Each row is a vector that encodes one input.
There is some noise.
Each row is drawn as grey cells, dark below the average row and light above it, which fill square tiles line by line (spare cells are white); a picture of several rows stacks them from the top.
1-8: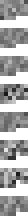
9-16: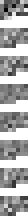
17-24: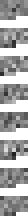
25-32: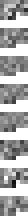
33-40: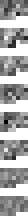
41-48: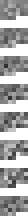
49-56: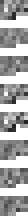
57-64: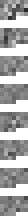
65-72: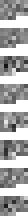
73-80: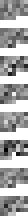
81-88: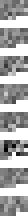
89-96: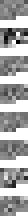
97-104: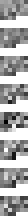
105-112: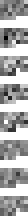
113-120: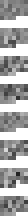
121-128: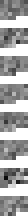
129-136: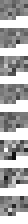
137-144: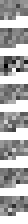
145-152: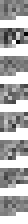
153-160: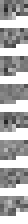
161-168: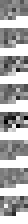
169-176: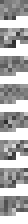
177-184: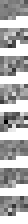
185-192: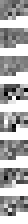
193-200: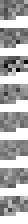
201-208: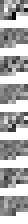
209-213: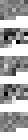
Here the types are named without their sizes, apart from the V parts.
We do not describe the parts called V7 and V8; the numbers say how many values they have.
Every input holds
a point on a line, a true/false value and a value of V7, together with either a point on a line, or a value of V8.
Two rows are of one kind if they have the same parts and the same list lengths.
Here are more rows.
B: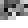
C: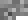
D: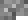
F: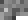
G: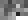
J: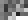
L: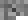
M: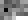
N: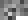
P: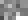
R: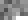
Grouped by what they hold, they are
B, L, M, N, P, R
C, D, F, G, J

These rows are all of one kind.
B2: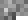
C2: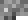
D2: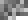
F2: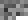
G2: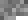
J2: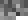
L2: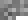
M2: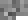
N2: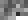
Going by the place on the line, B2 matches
C2, F2 and L2.
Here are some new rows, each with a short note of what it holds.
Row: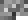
a point on a line, a true/false value, a value of V7 and a value of V8
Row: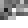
a point on a line, a true/false value, a value of V7 and a value of V8
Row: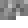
a point on each of two lines, a true/false value and a value of V7
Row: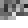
a point on each of two lines, a true/false value and a value of V7
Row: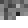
a point on a line, a true/false value, a value of V7 and a value of V8
